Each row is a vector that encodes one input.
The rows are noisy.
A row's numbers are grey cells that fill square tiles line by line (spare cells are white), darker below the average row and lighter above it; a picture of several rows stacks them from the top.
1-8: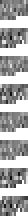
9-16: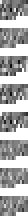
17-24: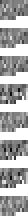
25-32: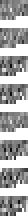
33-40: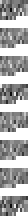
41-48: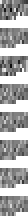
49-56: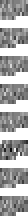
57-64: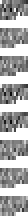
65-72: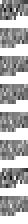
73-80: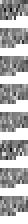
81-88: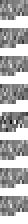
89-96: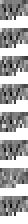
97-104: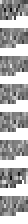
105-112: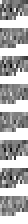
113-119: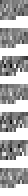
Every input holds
either a point on a 6-point line, or a point on an 8-point line, or a point on a 9-point line.
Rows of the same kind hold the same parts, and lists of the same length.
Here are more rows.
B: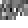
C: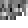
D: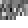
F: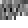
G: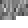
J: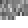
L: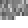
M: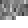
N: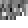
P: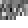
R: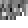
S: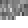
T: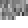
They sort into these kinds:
B, C, D, F, N, P, R
G, M
J, L, S, T

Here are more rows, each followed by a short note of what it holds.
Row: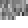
a point on a 6-point line
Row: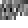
a point on an 8-point line
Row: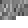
a point on a 9-point line
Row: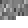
a point on a 9-point line
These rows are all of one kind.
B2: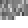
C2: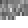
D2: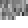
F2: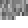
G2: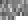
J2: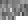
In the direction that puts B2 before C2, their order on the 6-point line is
D2, F2, B2, G2, C2, J2.
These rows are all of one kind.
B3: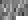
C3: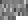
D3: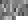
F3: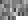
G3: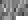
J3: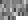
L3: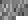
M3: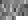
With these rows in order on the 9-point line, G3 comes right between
B3 and D3.
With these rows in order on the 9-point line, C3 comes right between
J3 and L3.
